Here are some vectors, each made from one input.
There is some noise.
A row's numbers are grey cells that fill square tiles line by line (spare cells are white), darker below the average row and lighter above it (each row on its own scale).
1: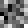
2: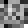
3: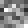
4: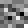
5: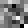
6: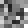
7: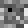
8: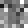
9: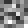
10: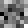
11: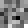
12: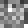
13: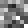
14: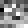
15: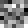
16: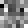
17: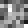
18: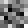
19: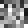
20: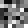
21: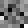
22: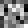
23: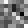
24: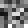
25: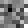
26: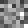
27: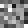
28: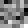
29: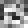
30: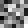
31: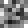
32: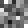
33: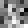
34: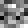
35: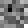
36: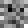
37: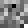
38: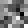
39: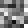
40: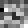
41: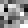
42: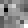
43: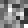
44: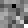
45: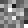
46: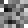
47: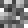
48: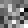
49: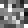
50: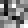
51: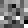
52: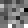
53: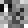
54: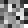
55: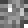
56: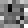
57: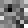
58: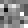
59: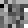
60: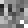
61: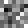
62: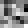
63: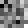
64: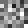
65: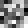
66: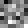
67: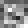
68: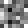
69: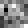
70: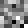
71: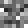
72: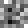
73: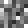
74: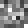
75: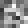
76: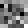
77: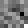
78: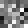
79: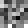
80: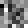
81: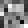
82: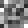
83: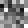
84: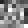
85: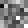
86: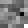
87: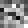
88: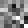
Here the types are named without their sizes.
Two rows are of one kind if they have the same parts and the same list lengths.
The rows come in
2 kinds.
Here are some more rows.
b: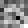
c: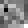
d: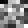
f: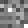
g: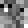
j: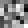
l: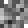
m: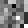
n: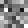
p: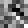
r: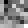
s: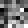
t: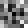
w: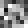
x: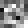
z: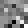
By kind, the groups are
b, c, g, j, l, n, p, r, s, t, w, x
d, f, m, z

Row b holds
a node of a tree and a true/false value.
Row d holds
a true/false value.
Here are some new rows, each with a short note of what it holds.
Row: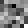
a true/false value
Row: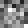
a true/false value
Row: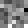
a node of a tree and a true/false value
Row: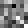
a true/false value
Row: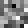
a true/false value
